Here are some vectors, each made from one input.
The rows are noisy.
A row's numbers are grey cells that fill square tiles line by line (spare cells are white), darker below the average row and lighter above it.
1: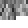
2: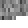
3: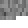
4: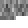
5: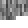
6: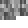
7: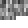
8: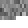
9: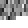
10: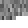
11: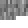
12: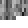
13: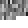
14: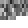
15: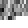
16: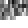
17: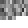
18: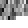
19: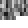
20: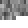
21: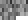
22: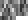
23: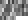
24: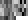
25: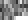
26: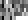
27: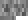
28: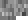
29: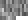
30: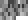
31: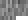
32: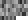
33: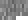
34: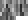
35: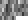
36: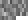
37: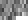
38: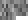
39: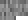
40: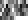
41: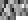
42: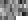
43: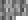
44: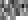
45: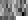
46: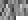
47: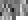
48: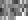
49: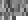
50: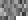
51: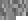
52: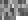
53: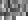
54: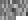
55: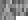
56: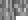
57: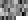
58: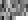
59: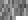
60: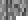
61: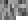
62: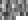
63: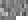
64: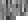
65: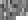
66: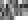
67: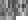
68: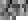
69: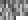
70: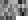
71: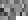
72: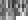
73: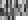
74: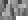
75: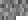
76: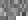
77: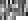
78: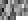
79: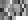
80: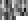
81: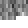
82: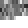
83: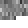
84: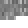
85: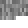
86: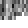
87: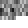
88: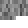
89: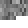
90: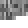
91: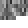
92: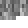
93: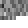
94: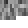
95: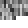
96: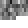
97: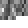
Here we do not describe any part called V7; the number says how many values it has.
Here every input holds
a value of V7, together with either one of 6 labels, or a point on a 6-point line.
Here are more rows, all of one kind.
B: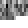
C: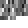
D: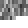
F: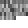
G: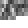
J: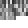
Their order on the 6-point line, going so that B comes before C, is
B, C, G, D, F, J.
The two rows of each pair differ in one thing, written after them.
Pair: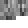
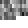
the label
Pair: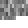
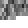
the label
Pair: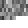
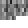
the label
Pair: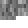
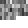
the value of V7
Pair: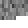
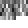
the label
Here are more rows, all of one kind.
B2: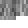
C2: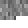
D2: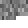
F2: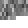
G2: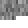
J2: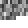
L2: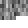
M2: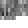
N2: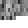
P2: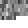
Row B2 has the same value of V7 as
F2, J2 and M2.
